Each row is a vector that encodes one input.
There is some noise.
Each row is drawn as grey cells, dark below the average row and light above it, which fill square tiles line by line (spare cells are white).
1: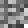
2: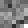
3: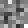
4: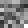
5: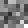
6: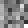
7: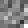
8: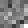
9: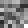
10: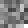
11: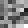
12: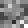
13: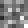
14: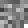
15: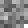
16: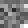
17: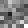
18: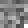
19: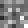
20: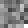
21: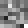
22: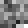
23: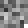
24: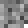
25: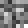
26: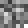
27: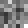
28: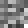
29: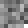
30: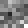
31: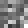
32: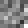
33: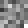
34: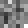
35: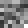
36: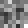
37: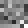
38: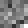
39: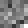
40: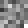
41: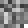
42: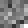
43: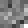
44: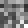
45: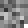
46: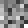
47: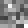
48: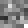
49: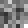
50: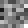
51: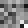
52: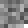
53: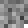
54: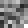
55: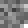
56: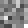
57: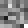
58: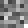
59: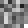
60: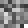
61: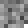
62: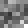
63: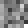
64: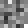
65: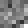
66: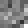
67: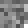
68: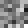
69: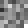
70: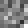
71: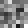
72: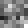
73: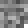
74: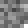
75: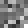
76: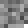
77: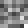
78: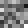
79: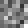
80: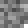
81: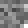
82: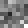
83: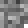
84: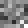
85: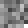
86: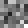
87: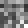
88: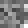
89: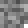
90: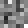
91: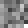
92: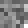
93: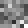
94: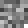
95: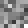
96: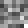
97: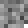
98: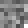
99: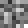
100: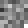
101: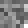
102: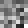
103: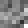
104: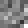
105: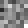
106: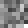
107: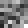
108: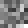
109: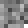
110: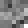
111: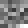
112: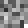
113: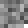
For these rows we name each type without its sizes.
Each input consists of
four true/false values.
